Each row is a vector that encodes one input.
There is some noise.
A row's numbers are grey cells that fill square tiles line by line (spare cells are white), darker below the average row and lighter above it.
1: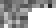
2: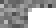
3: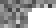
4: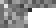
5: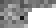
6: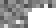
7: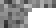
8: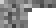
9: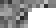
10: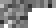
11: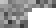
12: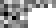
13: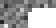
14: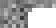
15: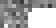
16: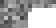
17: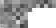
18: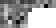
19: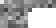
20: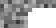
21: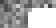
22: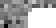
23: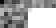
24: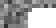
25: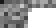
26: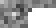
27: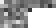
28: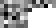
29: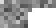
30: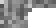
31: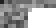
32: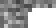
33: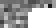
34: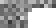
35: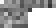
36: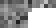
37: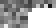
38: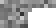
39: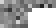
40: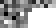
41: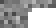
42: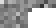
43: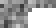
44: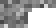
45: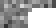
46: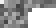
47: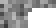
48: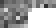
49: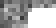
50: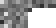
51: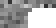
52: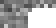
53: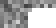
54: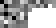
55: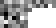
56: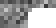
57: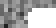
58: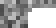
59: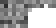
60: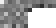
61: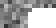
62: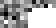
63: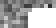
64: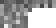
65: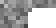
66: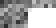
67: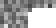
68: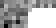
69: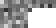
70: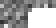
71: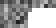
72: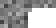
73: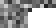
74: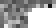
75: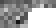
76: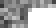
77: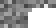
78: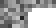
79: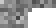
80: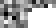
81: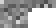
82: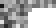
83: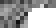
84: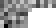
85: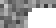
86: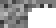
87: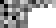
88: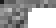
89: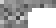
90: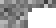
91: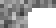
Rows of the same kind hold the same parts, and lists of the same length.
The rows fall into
2 kinds.
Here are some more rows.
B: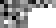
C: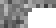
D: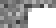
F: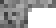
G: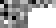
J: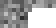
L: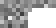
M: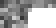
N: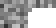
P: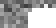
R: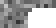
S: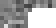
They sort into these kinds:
B, G
C, D, F, J, L, M, N, P, R, S

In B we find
a true/false value.
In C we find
a point on an 8-point circle and a true/false value.
